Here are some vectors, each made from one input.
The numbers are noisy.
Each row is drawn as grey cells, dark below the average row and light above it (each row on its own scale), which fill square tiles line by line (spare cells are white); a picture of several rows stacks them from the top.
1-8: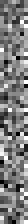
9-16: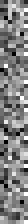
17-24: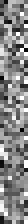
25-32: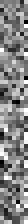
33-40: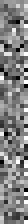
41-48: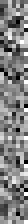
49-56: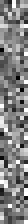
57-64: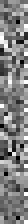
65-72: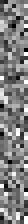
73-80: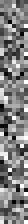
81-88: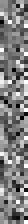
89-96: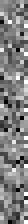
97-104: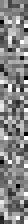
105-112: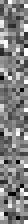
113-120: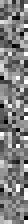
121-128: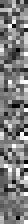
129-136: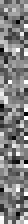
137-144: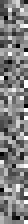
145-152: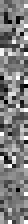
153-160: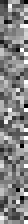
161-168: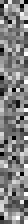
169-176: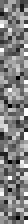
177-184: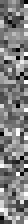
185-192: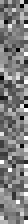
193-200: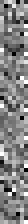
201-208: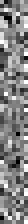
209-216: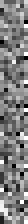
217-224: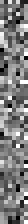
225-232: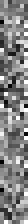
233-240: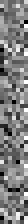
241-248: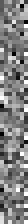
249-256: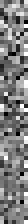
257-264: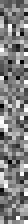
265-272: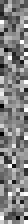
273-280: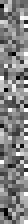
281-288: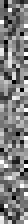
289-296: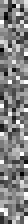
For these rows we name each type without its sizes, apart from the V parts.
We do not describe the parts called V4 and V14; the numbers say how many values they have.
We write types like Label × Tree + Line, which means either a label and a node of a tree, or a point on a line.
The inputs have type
Bool × V4 + Label × V14.
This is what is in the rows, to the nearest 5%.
About 80% of them hold a label and a value of V14. The rest hold a true/false value and a value of V4.
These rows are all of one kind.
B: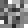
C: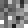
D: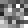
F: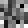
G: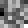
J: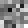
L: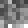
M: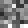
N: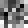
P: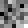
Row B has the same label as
C and G.
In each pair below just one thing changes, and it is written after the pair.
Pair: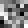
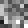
the value of V4
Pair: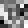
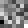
the true/false value
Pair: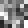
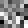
the true/false value
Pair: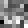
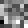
the true/false value
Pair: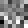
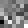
the value of V4
